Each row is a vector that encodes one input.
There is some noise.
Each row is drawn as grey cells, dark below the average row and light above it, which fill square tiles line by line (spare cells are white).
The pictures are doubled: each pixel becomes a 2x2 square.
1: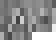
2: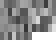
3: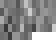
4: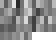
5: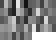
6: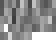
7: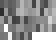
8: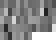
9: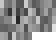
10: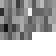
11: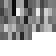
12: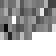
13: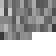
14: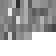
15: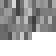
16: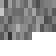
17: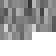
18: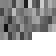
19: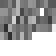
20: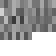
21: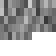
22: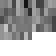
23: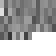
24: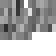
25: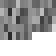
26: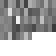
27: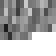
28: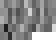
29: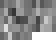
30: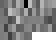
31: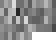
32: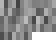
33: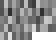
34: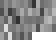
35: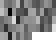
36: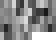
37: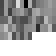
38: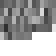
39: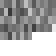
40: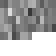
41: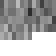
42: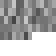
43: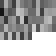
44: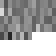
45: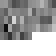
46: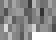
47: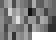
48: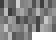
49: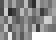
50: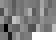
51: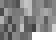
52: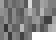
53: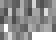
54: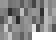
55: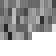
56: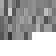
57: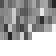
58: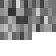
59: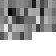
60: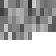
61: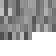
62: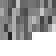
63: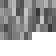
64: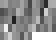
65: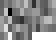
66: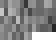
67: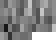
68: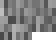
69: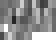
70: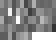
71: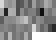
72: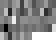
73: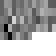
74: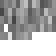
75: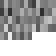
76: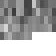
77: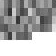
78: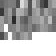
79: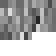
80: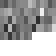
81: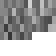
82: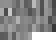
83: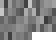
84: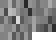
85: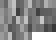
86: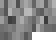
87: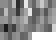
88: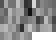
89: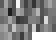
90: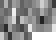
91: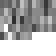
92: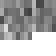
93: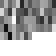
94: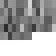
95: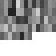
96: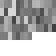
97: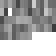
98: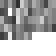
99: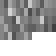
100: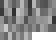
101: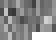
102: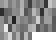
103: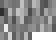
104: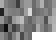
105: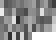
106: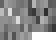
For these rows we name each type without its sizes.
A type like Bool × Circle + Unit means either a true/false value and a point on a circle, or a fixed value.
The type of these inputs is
(Label + Line) × Line × Line.
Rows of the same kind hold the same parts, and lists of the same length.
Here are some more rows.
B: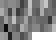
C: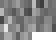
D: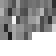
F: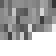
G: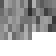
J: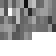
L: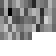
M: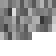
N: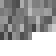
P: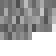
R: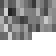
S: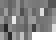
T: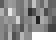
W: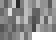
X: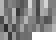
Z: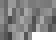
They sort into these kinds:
B, C, D, F, J, L, M, N, X
G, P, R, S, T, W, Z

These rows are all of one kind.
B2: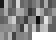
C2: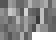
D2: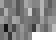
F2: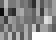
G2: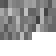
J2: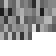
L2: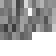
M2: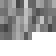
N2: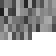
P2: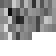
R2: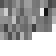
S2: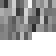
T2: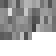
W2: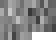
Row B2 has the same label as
C2, G2 and M2.
